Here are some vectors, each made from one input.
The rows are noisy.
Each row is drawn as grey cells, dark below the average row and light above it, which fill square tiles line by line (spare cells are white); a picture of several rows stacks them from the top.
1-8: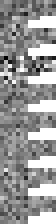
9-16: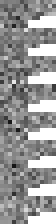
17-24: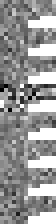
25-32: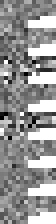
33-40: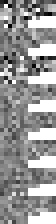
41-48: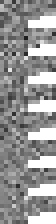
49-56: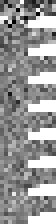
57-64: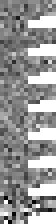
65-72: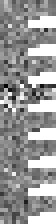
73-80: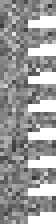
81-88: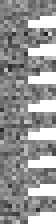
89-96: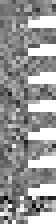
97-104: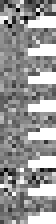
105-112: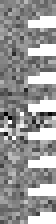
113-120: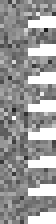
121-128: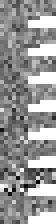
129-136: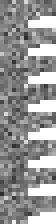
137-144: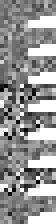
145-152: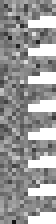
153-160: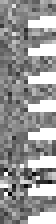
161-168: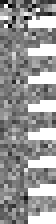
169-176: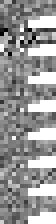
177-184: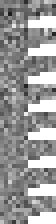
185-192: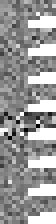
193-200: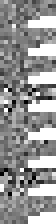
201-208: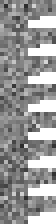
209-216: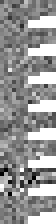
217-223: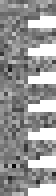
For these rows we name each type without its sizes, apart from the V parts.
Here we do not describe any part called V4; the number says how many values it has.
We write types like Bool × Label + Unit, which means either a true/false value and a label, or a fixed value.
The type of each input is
Bool × (Label + Tree) × Line + V4.
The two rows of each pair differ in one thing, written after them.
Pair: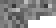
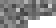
the place on the line
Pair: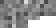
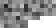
the true/false value
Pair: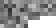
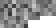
the node of the tree
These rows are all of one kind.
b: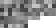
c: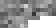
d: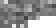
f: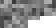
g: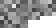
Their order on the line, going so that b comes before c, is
b, d, f, g, c.
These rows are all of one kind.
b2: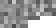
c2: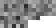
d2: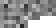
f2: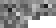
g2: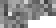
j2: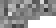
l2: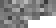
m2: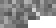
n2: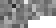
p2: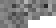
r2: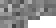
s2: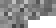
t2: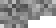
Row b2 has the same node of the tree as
m2 and n2.
